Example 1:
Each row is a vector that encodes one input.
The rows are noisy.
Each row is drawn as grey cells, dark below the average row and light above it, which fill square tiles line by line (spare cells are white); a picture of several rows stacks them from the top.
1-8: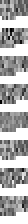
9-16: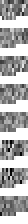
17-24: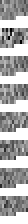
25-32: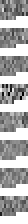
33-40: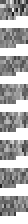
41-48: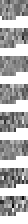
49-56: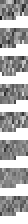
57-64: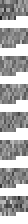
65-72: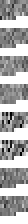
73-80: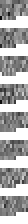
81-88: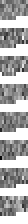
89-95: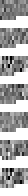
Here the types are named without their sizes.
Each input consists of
a list of points on a line.
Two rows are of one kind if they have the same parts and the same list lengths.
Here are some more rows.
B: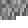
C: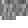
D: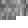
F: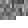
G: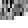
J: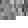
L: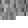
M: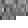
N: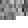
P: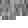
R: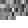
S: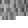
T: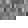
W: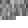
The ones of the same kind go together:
B, C, D, J, L, N, P, S, W
F, M, R, T
G

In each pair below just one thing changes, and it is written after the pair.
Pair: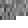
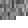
the place on the line in item 1 of the list
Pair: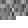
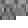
the place on the line in item 1 of the list
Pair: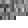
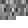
the place on the line in item 2 of the list
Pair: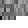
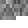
the place on the line in item 1 of the list
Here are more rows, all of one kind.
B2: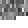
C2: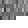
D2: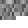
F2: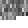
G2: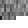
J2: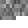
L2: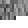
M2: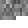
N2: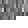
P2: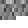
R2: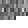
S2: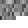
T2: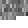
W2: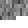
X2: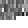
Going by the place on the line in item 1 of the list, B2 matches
D2, F2, S2 and T2.
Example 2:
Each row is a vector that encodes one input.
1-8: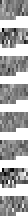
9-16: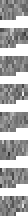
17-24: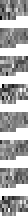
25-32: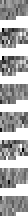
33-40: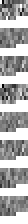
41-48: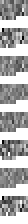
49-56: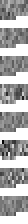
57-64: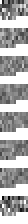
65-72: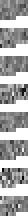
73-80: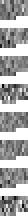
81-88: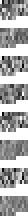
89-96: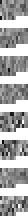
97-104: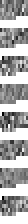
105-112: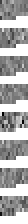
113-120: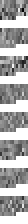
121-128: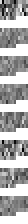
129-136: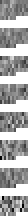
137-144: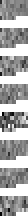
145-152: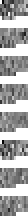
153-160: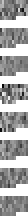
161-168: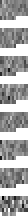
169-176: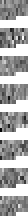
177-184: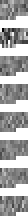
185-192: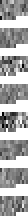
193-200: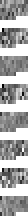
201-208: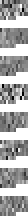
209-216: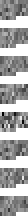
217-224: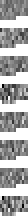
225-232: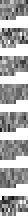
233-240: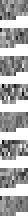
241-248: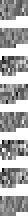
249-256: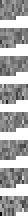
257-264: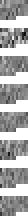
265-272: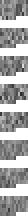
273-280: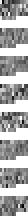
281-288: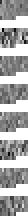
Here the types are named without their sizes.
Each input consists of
either a fixed value, or a point on each of two lines, or a node of a tree.
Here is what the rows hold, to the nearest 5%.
A few of them hold a fixed value. About 20% of them hold a point on each of two lines. The rest hold a node of a tree.
